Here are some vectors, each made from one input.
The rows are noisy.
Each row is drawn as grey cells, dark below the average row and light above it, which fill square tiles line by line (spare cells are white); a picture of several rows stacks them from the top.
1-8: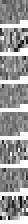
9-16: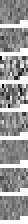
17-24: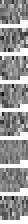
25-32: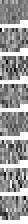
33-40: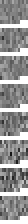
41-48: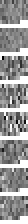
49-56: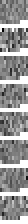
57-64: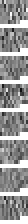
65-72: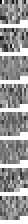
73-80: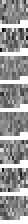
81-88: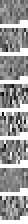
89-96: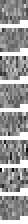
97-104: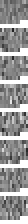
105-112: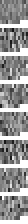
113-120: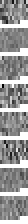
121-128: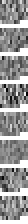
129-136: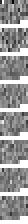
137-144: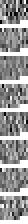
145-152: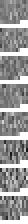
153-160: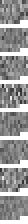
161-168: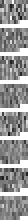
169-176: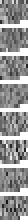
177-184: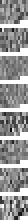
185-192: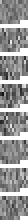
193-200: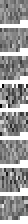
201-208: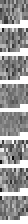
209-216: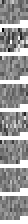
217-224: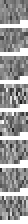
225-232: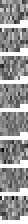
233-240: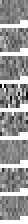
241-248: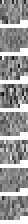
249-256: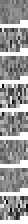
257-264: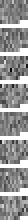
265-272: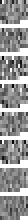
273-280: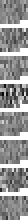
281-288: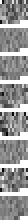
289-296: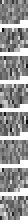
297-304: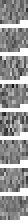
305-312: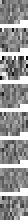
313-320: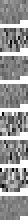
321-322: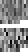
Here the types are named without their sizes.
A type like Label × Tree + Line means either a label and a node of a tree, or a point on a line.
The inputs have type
(Label + Line) × Tree.
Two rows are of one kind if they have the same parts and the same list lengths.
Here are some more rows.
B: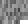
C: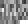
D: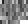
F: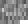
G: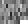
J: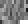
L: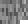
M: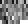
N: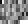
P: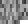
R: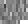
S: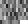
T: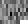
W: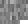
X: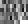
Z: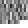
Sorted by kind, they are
B, J, L, M, N, T, Z
C, D, F, G, P, R, S, W, X

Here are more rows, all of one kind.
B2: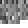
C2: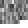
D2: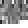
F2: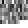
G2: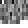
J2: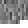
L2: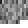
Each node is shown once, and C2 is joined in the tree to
G2.
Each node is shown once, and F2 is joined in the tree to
B2 and J2.
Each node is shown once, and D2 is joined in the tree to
L2.
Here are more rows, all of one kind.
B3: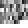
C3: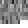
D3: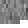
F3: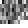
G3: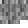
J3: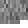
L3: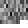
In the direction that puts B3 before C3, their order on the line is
B3, G3, L3, D3, J3, C3, F3.
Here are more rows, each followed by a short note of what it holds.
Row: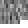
a point on a line and a node of a tree
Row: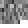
a point on a line and a node of a tree
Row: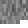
a label and a node of a tree
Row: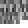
a label and a node of a tree
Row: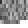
a label and a node of a tree
